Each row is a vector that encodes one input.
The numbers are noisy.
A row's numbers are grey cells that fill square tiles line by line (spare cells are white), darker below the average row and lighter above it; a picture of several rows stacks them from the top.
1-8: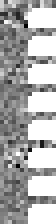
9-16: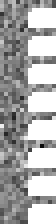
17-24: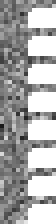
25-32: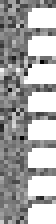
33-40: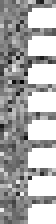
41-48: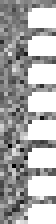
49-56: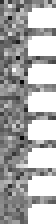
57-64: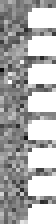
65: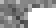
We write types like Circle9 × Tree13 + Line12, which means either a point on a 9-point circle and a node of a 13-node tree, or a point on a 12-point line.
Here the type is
Tree12.
